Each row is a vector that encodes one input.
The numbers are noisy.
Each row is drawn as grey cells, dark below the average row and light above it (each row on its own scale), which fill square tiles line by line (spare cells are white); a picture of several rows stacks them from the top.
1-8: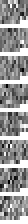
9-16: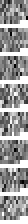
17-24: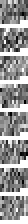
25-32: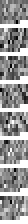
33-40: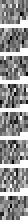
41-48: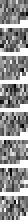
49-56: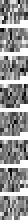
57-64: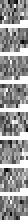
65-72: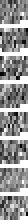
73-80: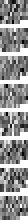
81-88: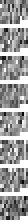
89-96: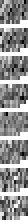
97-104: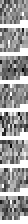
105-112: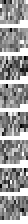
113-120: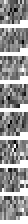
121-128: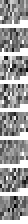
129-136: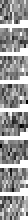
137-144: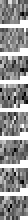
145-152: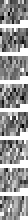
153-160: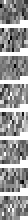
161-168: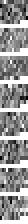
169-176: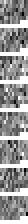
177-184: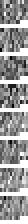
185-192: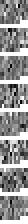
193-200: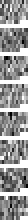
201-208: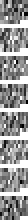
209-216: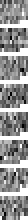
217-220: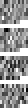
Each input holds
either a point on a 6-point line and a true/false value, or a point on an 11-point line.
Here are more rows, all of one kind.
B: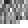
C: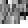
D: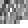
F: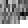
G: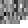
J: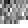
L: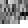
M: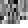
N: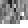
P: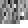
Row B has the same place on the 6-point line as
C, L and N.
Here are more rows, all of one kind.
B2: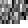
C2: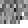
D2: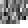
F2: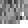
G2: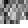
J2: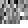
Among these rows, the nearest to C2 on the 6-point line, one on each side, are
F2 and J2.
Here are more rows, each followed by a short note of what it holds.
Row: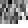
a point on an 11-point line
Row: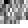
a point on a 6-point line and a true/false value
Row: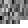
a point on a 6-point line and a true/false value
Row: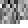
a point on a 6-point line and a true/false value
